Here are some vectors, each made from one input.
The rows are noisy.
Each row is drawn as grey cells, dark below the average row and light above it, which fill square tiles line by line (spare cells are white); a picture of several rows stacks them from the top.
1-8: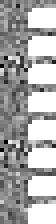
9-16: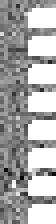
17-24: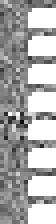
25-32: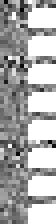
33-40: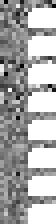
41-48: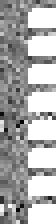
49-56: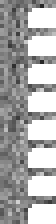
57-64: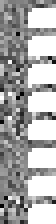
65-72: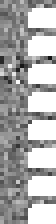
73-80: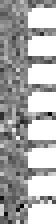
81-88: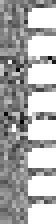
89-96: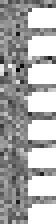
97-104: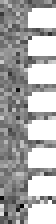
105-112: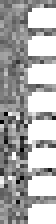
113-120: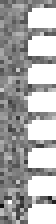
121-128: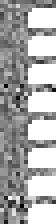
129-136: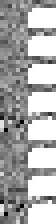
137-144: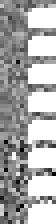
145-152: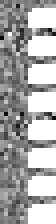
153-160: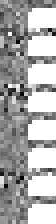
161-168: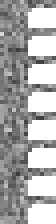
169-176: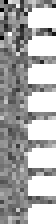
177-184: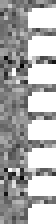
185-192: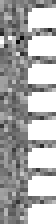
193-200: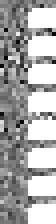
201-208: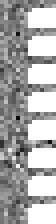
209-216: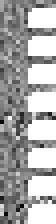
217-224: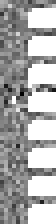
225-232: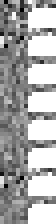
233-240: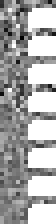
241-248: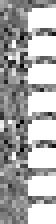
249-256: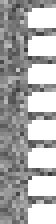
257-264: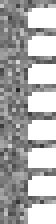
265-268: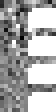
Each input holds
either a point on an 11-point line, or four true/false values.
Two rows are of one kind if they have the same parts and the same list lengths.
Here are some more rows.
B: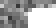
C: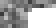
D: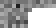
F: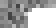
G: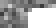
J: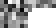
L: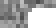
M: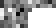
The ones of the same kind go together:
B, C, D, F, G, L
J, M

